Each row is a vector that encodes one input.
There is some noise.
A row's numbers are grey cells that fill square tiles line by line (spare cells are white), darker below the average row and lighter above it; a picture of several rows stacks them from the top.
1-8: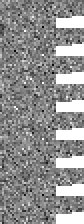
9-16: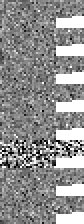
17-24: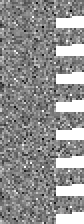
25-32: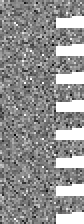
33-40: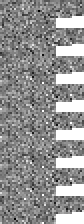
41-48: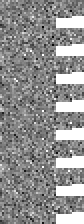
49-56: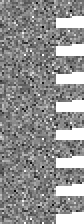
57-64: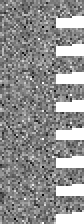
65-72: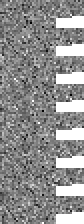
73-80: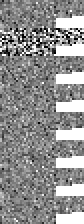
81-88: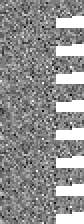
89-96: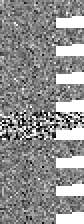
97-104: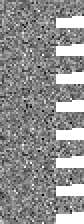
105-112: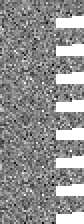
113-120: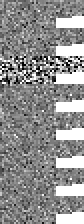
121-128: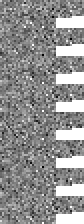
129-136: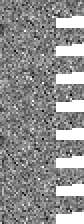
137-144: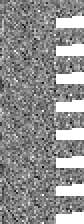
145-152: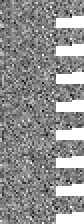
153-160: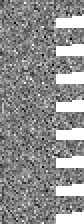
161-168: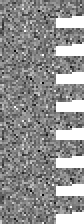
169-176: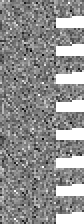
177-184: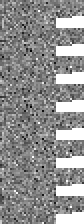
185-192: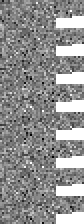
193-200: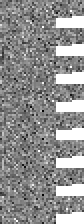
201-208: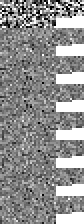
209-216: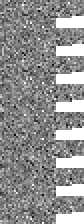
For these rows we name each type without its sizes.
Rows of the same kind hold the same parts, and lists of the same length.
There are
2 kinds of row.
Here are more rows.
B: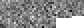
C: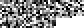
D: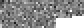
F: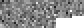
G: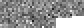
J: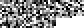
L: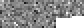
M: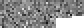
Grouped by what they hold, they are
B, D, F, G, L, M
C, J

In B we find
a point on a circle and a true/false value.
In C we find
a fixed value.
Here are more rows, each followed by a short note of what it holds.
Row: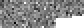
a point on a circle and a true/false value
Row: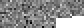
a point on a circle and a true/false value
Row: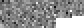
a point on a circle and a true/false value
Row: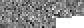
a point on a circle and a true/false value
